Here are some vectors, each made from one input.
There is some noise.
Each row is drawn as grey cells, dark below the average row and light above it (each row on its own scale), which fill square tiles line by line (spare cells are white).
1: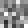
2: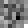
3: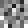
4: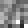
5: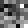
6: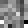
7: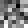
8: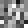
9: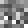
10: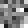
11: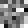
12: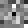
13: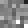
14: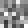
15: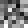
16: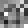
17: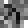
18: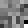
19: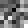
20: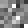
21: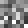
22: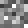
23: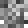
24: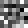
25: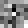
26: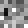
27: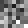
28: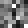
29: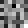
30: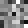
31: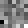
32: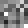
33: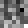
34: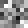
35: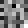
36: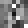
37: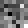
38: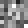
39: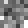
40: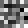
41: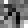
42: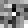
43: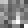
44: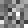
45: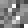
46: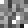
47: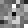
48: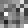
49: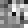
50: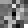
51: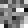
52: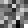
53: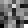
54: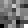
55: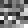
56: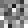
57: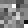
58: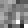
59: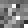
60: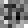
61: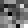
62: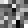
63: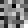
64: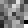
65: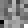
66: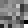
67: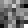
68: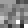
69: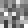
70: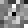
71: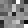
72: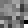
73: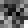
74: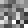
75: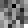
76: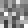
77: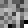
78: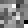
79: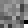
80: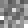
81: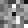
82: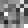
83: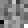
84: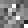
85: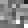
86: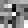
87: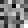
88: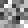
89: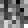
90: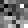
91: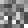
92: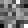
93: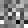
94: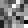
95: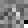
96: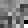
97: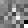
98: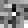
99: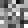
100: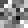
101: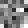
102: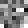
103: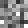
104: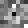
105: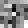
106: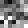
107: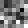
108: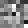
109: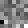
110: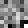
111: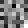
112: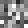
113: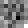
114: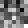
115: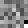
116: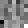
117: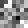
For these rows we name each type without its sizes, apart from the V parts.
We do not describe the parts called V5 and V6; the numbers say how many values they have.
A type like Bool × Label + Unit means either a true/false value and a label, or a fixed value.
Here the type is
(Label + Tree) × V5 + V6.
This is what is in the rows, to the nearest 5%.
About 75% of them hold a value of V5, together with either a label, or a node of a tree. The rest hold a value of V6.
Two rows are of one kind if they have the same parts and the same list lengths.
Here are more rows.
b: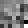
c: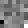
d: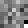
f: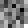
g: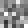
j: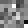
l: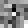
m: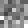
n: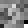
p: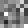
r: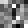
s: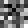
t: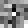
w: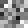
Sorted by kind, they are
b, d, j, n, r
c, f, m, s
g, l, p, t, w

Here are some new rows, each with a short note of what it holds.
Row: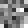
a value of V6
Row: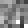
a node of a tree and a value of V5
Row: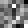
a node of a tree and a value of V5
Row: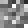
a node of a tree and a value of V5
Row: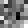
a label and a value of V5
